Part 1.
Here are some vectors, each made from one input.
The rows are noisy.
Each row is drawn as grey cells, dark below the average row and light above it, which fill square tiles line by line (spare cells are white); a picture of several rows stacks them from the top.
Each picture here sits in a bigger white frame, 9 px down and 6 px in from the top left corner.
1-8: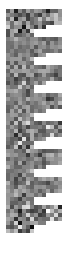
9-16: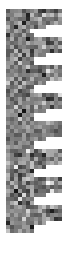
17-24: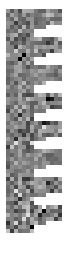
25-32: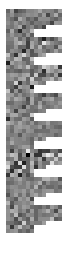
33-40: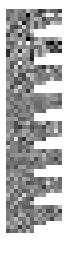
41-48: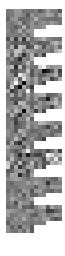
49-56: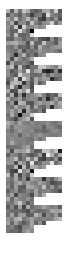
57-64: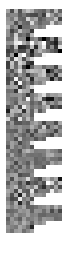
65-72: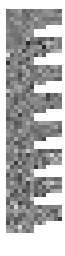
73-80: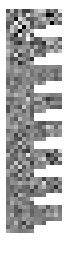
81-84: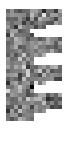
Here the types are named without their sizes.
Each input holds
a label.
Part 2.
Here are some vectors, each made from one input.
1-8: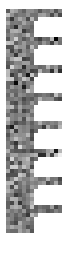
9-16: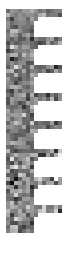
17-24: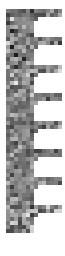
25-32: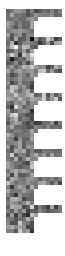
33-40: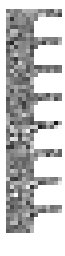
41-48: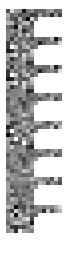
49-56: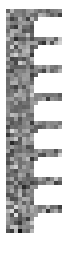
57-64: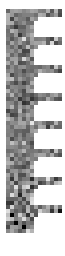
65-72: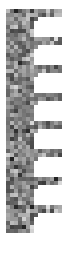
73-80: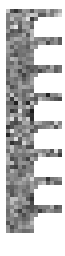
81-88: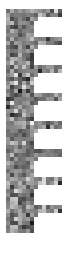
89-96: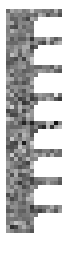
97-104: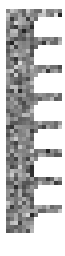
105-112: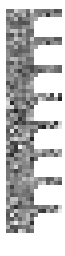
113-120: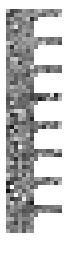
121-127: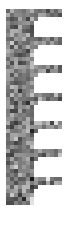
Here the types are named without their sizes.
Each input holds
a point on a line.
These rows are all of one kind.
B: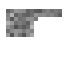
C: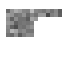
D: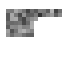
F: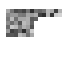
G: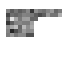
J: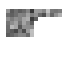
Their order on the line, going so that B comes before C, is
F, J, G, D, B, C.
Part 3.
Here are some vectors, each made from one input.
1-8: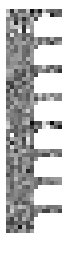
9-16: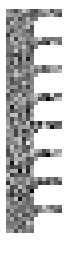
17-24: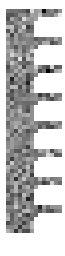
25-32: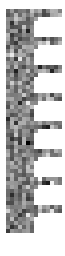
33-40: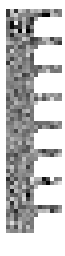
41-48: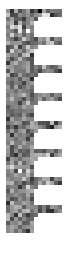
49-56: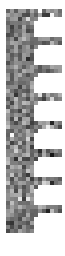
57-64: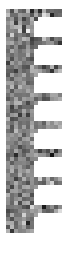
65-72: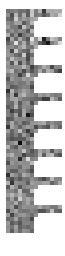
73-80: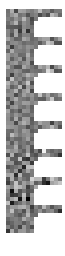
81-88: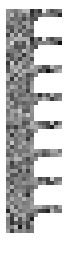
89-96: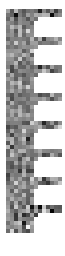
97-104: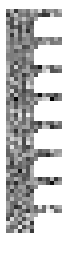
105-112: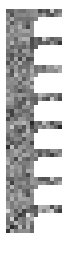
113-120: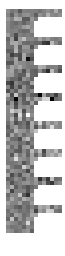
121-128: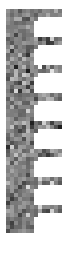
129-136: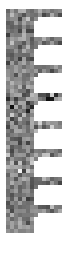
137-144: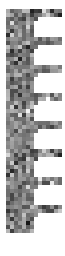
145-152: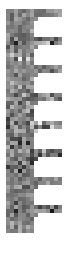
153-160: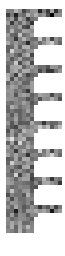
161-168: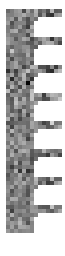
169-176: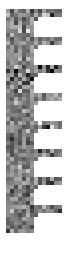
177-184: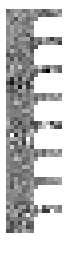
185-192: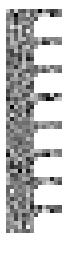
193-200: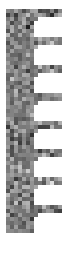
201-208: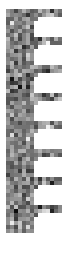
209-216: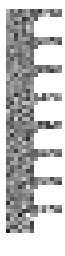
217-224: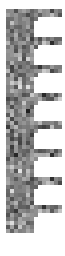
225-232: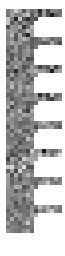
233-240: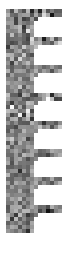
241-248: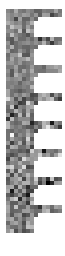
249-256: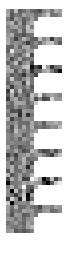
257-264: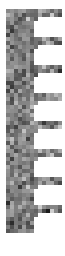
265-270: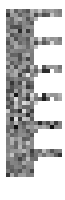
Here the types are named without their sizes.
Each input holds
a point on a line.
